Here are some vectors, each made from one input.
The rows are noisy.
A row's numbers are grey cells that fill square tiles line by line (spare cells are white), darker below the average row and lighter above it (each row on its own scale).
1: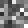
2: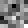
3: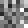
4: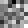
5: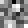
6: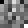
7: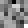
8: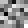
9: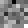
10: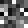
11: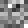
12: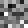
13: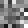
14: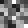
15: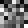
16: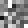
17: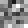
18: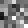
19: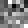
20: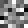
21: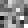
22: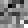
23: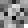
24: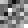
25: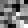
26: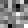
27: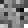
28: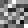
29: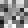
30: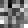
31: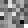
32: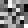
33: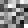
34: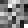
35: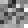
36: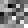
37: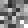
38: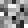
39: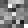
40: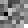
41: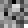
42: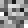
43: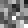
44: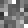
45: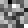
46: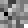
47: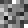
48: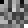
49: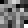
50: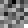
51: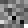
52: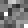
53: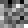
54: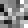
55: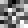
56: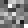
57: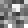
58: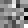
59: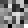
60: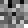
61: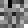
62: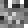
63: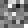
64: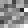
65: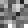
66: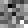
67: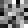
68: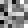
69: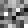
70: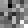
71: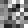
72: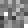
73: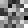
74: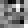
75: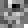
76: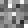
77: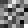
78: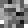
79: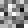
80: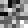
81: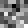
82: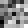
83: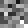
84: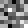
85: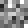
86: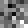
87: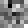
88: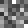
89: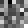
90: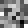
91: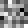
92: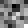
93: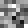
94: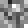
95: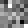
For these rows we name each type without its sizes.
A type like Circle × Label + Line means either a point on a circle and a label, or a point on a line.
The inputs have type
Label × (Label + Line).
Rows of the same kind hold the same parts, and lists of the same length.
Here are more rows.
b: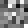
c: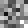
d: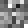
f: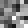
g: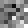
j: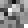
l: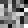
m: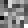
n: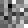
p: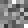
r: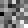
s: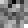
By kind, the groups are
b, c, d, f, j, l, p, r
g, m, n, s

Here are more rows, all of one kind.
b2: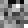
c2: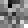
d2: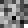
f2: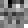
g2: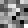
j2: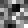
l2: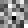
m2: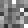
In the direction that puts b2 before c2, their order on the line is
d2, b2, f2, j2, m2, l2, c2, g2.
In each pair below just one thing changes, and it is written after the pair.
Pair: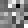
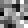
the place on the line
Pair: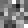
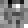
the place on the line
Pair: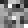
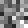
the place on the line
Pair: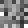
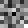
the label
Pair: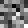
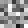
the place on the line
